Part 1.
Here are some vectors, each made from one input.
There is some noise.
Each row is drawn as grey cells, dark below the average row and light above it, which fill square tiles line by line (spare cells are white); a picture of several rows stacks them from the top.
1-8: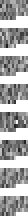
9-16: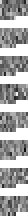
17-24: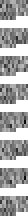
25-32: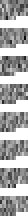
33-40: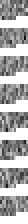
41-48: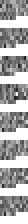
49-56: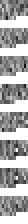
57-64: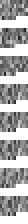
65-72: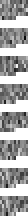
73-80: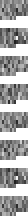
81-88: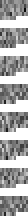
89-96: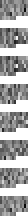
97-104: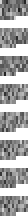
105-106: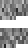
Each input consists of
one of 11 labels.
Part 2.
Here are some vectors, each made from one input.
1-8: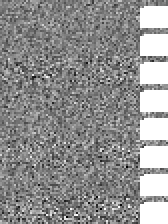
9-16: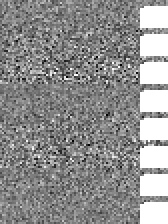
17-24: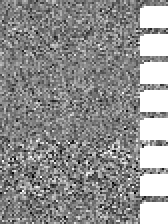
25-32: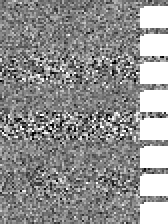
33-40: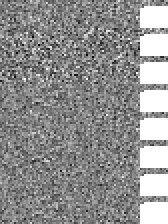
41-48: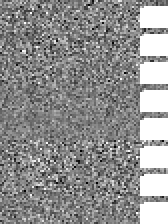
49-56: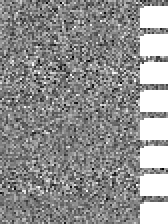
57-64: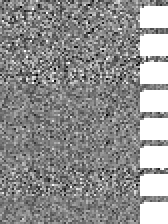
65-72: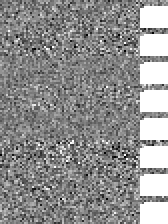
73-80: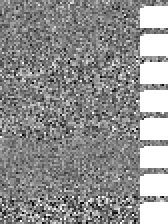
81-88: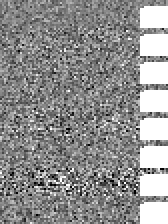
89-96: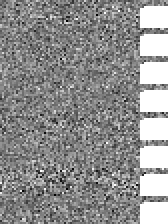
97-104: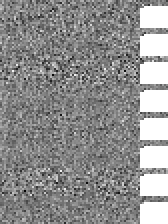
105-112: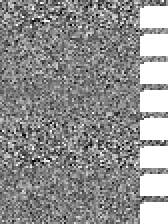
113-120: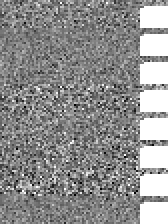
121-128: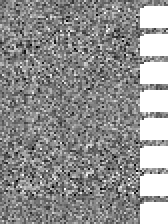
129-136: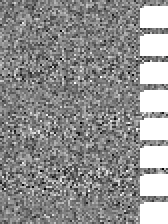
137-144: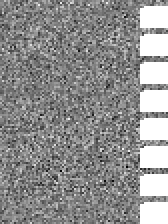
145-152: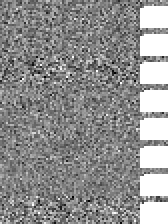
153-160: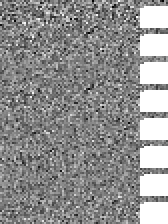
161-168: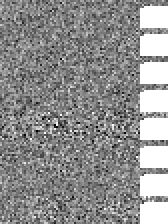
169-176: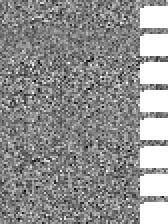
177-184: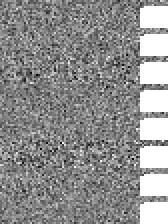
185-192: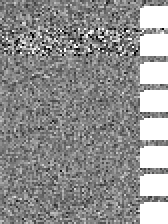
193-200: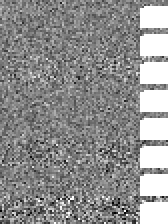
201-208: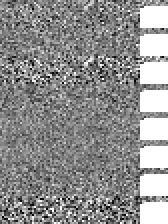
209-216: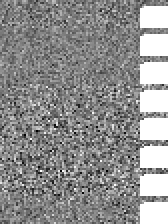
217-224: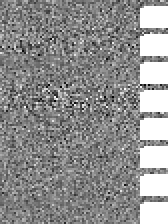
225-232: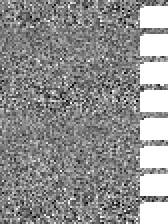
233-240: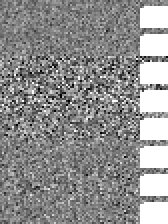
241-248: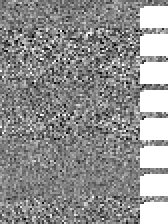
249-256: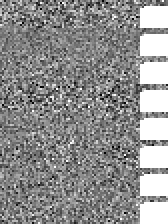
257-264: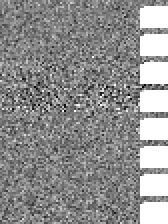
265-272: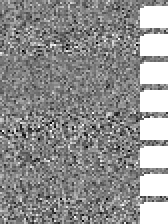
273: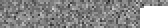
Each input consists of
one of 5 labels.
